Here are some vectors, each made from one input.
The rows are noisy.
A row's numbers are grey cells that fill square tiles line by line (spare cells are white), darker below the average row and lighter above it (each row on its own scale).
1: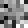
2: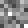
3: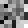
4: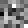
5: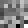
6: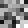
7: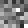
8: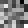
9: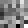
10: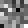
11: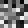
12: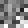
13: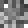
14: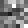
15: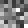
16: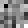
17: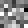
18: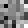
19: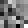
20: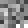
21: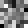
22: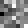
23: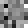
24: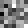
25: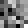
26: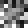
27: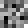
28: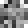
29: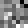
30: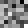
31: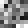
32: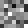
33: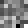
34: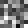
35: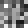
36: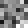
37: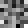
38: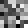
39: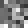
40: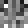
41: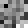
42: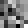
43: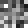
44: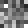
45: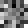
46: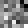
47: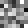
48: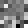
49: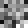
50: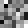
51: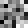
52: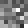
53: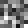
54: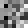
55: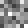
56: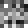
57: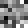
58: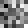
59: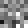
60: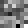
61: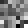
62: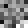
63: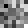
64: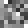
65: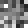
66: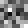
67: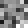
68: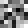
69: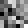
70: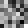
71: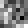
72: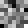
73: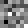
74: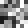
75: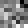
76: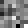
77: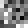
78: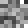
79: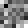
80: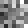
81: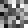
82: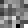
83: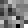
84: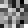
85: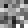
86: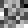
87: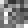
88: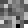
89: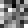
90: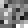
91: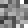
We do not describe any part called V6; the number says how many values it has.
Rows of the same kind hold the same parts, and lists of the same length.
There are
3 kinds of row.
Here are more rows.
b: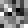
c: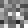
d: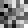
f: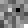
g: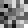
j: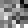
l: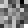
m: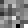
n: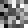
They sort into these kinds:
b, f, l
c, j
d, g, m, n

